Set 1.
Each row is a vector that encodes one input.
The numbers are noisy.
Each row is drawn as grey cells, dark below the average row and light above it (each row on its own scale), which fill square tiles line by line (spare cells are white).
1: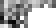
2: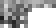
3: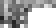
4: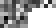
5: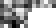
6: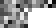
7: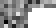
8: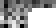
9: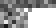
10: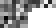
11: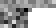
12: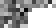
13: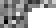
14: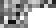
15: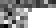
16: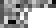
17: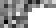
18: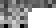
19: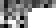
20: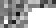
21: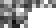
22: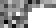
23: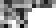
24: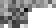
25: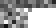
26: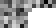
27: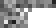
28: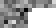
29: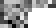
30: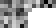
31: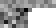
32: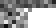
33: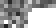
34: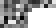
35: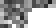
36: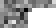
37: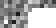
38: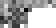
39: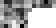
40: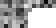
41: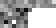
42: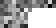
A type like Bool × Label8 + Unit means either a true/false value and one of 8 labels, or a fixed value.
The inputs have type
Bool × Bool × Bool.
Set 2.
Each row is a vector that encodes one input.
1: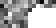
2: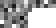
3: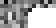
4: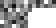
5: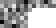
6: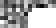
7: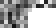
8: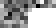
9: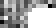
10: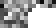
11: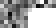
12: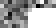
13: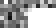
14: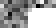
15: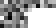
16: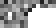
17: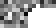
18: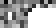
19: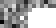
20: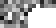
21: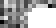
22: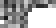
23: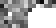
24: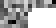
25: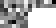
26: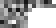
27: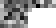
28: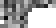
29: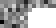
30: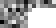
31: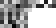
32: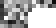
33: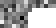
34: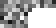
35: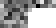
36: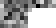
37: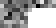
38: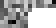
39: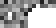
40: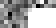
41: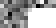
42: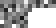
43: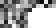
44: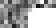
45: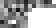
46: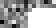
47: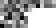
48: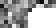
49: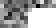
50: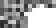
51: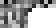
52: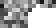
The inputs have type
Bool × Bool × Bool.
